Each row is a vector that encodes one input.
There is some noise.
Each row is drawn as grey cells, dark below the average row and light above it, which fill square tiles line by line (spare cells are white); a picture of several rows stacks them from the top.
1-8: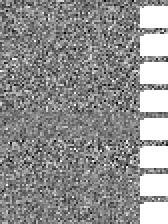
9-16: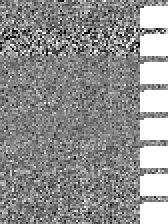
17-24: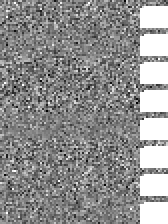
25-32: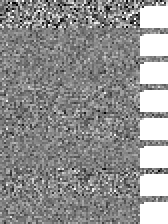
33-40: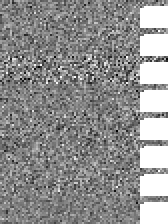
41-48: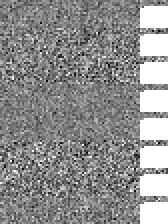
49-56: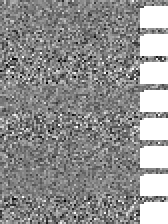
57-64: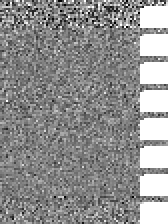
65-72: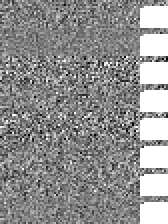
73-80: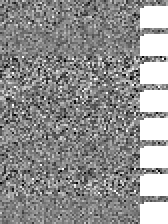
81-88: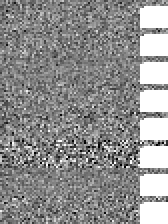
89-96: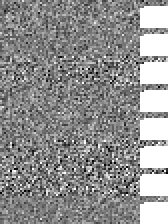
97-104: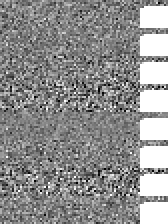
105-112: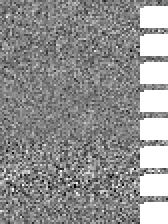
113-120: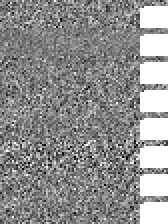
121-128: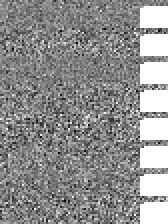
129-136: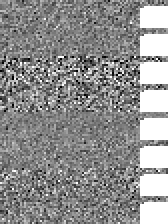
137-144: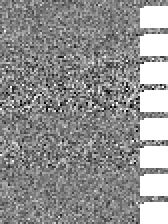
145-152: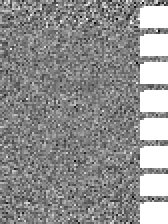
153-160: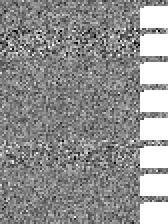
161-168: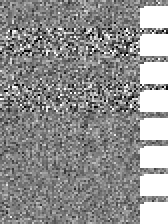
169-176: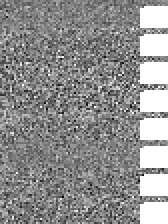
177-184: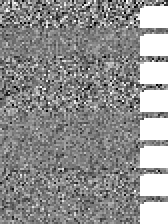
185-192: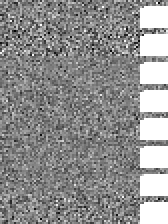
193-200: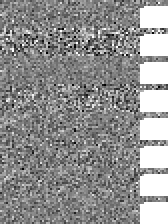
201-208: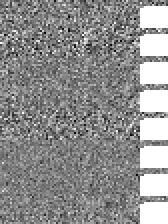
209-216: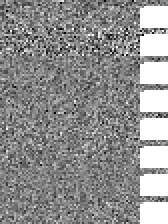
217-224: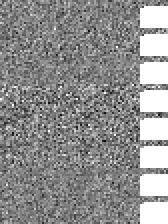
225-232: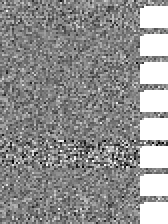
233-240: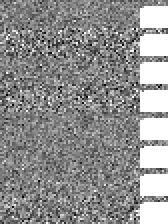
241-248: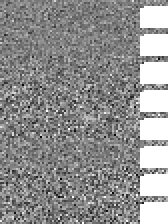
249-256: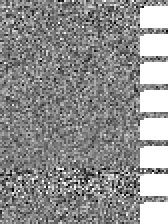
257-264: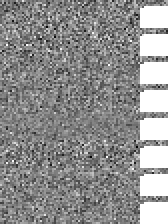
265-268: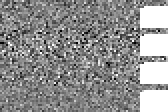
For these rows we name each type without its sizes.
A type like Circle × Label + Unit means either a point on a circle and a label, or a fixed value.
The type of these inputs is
(Circle + Label) × Line.
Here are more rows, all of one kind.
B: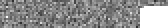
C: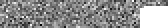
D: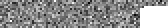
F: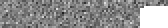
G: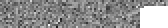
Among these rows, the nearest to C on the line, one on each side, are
B and G.
